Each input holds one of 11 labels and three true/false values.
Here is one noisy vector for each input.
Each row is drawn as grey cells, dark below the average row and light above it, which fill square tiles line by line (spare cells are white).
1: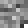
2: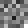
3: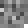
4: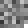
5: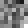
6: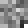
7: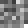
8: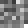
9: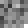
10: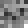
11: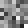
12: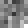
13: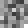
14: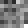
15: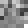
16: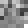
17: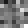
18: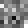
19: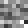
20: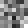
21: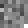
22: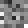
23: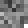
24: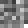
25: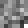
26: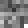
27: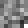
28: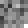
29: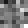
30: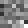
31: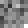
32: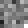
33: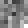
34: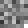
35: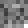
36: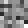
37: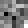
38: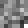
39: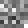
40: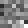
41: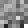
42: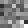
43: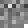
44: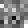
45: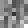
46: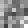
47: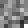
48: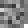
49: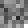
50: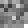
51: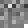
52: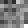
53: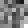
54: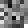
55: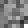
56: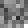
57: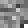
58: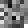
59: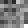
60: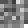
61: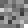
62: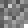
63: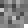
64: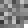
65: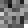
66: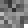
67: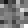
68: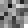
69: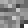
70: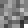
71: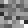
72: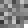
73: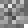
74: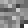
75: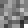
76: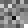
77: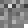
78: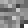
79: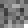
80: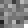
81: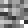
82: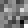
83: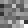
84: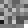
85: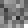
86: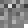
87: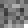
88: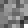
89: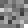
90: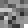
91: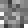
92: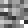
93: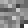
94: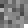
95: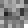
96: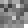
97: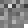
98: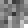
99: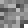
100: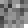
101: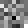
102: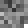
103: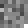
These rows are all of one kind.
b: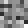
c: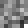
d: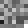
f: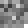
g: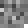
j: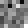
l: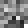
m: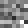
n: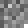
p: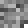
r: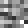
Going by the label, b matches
m and r.
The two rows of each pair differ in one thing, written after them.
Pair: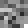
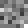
one of the three true/false values
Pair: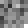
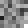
one of the three true/false values
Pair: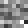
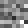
one of the three true/false values
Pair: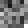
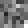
the label
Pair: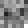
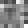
the label
